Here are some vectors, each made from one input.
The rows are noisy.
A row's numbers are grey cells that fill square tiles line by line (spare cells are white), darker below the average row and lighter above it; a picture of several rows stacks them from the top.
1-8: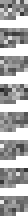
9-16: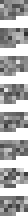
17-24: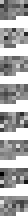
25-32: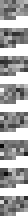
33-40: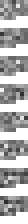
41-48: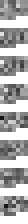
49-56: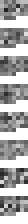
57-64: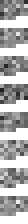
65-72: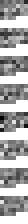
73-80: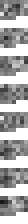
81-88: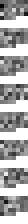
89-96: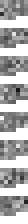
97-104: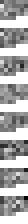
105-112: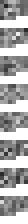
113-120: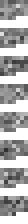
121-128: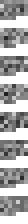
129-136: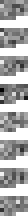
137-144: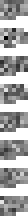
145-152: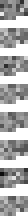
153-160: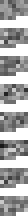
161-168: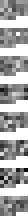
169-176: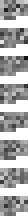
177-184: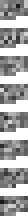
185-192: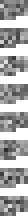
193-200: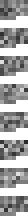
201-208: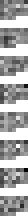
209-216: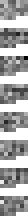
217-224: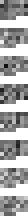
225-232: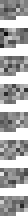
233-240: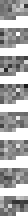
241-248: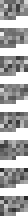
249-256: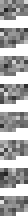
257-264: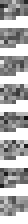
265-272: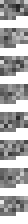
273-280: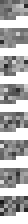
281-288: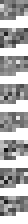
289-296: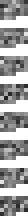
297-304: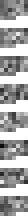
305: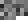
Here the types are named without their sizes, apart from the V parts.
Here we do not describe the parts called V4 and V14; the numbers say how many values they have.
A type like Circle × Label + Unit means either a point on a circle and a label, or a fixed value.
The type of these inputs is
(Bool × Bool × Bool + List(Line) × V14) × V4.
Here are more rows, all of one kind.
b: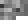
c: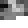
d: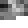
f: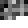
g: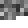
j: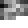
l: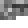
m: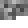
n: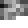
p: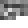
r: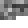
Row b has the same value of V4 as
j and n.
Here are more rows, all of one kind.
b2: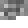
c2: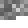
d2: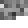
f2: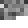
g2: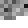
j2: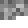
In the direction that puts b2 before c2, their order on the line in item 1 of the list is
g2, b2, f2, j2, c2, d2.
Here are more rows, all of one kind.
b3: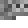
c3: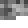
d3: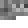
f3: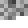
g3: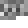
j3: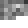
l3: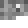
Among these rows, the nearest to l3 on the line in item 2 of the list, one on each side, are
c3 and j3.
